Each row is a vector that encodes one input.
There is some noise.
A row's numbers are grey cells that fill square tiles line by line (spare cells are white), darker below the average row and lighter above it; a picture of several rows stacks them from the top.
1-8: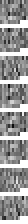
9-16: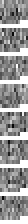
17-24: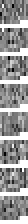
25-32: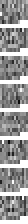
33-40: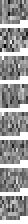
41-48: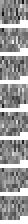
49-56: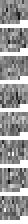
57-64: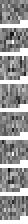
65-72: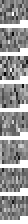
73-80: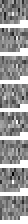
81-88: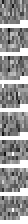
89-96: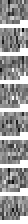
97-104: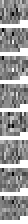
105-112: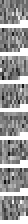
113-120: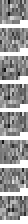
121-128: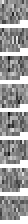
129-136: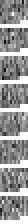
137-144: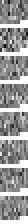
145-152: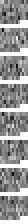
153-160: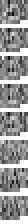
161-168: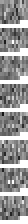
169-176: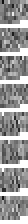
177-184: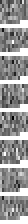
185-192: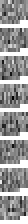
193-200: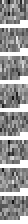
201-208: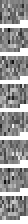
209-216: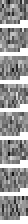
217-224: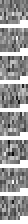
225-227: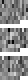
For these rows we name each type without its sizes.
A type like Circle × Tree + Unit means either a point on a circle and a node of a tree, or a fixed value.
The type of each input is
List(Circle × Circle).
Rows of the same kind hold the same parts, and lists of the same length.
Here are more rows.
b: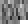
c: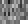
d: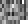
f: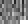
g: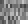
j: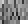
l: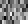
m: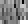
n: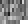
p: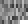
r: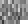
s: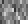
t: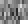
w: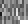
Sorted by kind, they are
b, j, m, r, t
c, d, n
f, g, p, s, w
l

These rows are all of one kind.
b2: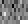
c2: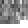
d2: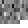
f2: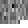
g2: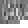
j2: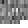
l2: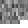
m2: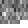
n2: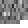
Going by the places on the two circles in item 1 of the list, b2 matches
d2, m2 and n2.
